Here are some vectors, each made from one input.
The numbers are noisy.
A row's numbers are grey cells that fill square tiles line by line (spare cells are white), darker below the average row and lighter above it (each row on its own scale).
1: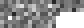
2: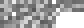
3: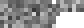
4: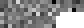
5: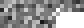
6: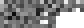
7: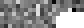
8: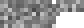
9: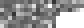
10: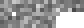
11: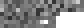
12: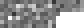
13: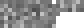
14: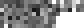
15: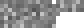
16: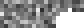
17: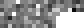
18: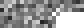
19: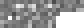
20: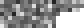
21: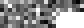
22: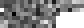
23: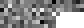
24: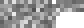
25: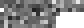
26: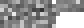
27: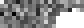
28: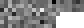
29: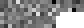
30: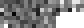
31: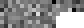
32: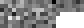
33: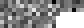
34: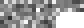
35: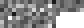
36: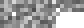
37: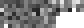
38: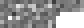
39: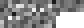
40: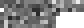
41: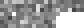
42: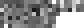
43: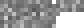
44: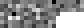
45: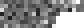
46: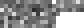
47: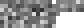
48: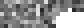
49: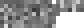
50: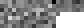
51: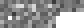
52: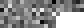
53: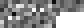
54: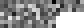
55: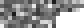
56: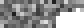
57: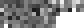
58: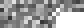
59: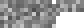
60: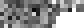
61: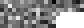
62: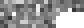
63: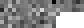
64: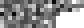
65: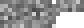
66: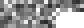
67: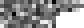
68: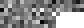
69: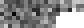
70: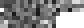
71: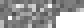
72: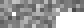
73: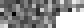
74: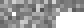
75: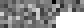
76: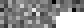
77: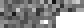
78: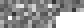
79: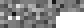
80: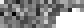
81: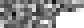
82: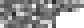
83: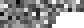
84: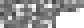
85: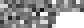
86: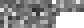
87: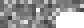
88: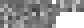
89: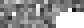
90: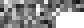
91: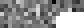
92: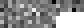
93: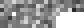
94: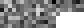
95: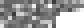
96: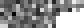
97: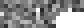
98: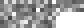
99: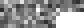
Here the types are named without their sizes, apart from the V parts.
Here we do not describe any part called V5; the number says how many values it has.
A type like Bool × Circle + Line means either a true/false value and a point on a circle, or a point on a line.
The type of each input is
Bool × (Line + V5).
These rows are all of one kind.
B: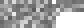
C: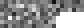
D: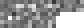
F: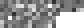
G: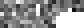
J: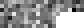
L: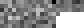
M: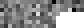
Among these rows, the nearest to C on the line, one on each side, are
B and G.
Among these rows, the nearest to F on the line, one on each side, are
L and M.
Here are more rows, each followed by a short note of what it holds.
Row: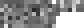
a true/false value and a value of V5
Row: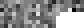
a point on a line and a true/false value
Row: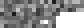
a true/false value and a value of V5
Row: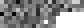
a true/false value and a value of V5
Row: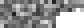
a true/false value and a value of V5
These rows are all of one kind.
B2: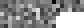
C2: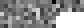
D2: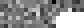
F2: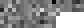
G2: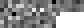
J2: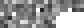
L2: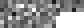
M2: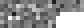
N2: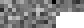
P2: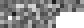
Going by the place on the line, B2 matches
C2, J2, M2 and P2.
